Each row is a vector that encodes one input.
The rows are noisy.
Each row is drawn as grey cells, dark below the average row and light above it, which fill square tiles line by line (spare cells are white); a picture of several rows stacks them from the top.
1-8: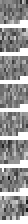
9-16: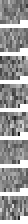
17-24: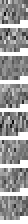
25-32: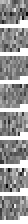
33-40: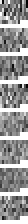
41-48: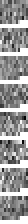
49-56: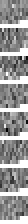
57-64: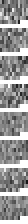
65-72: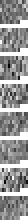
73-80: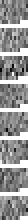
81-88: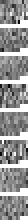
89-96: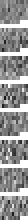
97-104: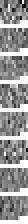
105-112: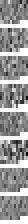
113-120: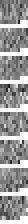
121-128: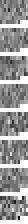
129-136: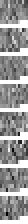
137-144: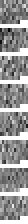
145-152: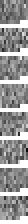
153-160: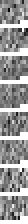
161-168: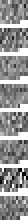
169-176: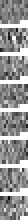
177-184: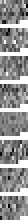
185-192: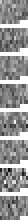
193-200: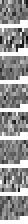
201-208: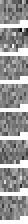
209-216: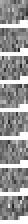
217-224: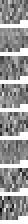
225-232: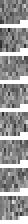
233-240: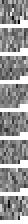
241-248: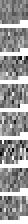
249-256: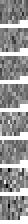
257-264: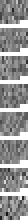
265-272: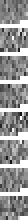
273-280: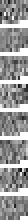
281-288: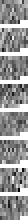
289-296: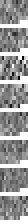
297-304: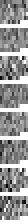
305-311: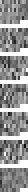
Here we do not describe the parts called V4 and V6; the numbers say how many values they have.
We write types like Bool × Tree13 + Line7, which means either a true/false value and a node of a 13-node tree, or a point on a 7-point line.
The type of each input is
Bool × Circle10 × V4 + Line5 × V6.
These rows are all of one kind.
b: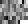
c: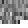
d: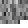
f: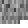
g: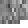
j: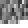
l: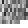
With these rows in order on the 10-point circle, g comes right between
d and f.
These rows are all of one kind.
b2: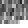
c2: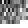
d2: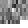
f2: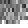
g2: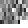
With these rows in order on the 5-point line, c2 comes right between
b2 and f2.
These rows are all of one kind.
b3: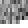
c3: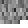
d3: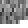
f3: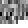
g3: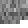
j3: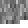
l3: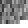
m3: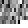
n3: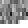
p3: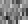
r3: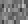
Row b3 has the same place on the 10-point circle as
c3, l3 and r3.
